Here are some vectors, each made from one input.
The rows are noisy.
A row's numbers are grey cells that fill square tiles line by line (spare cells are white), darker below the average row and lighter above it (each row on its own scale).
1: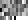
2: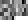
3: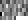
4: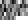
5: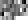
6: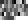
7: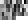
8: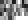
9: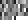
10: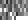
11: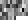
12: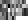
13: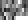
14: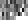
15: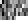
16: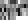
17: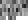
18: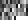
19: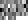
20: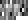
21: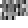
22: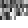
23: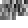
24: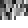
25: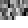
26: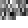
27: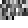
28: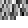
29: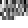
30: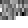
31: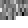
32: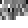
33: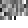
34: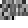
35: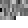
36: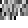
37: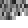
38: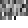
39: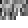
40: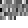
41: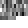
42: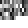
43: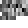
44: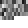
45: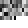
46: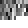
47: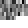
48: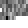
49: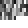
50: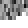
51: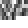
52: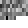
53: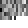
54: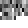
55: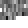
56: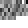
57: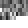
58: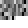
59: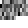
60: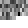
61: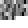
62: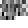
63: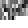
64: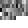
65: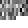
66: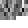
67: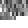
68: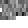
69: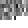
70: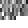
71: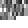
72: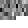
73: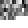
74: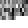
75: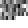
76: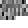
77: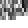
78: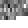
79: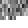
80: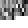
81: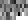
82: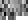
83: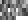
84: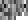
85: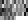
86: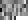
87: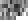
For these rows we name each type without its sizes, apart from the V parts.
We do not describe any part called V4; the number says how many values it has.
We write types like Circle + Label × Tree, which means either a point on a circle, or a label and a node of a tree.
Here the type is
Bool × (Line + V4).
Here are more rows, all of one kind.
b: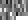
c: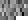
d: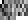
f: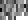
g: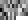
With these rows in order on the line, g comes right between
c and f.
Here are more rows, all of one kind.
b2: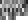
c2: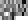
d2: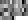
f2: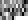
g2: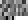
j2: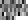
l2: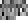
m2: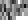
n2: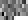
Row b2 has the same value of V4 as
f2, g2 and m2.
